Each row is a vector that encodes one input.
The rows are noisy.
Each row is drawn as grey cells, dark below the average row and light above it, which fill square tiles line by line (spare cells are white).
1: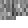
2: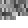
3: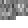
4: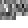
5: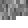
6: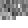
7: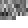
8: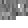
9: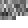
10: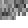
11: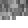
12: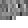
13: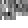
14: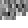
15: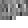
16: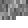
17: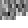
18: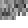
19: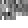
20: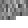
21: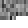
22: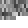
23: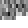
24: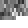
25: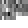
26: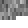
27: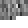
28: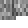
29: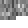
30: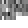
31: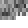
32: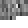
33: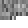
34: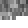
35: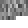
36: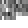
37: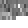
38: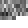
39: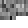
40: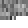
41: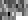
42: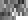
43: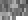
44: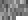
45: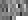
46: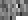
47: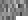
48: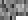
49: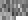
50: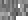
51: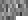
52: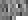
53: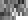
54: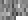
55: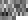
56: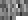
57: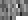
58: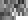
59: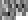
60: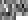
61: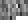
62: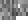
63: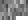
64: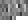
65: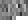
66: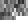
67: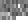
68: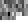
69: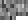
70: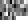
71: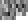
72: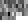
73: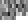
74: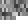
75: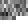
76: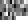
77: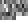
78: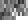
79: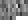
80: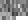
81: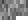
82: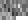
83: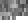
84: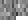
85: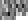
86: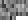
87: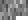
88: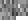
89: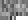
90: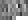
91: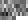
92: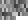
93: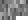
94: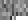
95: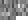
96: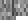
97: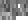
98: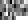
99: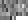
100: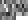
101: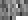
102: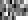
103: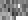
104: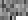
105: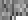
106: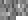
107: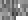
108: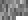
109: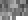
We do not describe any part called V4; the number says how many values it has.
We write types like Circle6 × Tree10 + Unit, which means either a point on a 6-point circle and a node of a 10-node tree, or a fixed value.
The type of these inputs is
Bool × V4 + List2(Line5).
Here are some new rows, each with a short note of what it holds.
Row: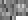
a list of two items
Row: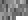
a list of one item
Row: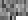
a list of two items
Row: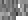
a list of two items
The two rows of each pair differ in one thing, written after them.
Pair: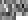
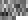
the true/false value
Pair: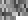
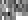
the true/false value
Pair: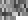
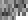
the value of V4
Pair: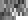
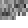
the value of V4
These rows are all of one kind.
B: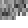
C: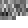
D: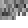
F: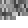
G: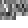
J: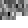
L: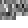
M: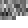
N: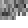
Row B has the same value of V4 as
D and N.
